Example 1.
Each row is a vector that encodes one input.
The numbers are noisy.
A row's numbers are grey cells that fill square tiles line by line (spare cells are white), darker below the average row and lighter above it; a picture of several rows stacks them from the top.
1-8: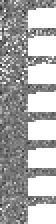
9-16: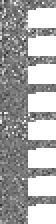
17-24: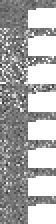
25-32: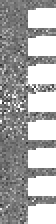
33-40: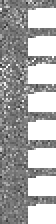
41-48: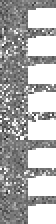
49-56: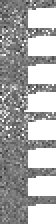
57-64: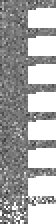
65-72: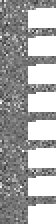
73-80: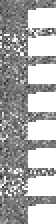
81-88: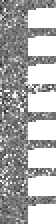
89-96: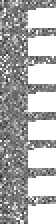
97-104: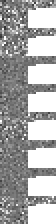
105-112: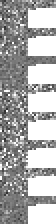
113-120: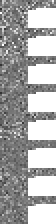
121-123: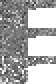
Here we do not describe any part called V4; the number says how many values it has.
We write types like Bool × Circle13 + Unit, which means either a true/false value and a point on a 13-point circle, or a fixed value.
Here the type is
(Bool × Bool × Bool × Bool + V4) × Tree9.
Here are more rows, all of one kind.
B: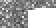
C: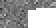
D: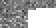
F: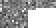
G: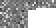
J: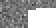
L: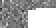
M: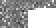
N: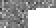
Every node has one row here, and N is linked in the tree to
J and L.
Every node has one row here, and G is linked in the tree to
D.
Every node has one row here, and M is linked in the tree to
D and F.
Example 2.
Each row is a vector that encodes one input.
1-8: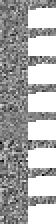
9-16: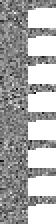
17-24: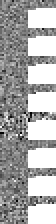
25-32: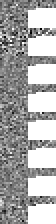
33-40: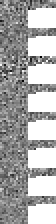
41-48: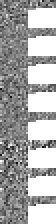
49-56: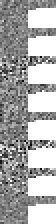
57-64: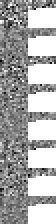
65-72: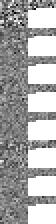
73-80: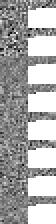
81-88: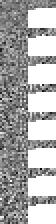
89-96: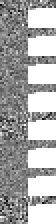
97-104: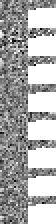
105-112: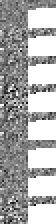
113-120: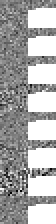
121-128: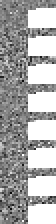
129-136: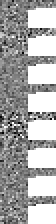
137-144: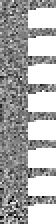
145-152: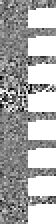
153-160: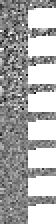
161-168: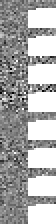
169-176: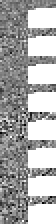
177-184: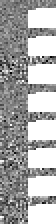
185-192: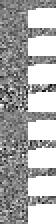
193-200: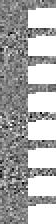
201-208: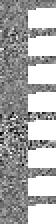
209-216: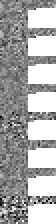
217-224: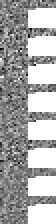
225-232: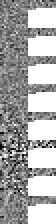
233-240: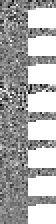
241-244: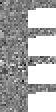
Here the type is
Bool × Bool × Bool × Bool + Line4 × (Tree12 + Unit).
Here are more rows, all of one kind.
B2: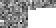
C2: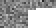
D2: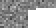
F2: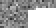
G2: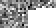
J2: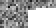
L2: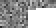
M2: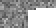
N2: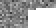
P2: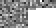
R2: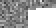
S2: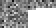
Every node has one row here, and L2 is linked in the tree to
B2.
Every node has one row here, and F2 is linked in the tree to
B2 and G2.
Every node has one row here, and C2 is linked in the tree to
D2.
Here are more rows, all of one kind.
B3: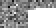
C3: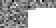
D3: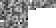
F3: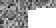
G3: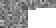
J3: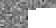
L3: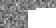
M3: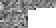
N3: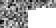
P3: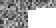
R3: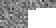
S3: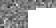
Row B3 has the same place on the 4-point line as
G3 and J3.
